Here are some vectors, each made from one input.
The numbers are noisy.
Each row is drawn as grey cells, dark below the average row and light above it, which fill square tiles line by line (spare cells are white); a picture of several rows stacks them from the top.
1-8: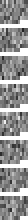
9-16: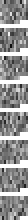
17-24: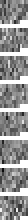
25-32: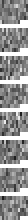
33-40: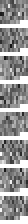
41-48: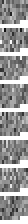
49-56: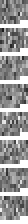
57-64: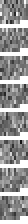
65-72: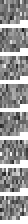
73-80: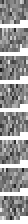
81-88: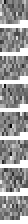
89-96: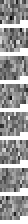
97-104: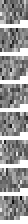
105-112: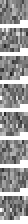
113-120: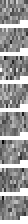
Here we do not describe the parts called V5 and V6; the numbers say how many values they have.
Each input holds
a point on a 4-point line and a value of V5, together with either three true/false values, or a value of V6.
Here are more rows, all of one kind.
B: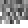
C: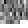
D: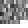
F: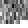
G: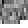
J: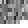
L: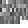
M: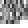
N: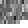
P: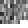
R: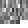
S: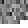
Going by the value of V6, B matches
L, P, R and S.
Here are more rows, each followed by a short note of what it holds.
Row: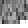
a point on a 4-point line, a value of V5 and a value of V6
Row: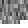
a point on a 4-point line, a value of V5 and a value of V6
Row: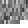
a point on a 4-point line, three true/false values and a value of V5
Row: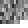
a point on a 4-point line, a value of V5 and a value of V6
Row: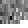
a point on a 4-point line, three true/false values and a value of V5
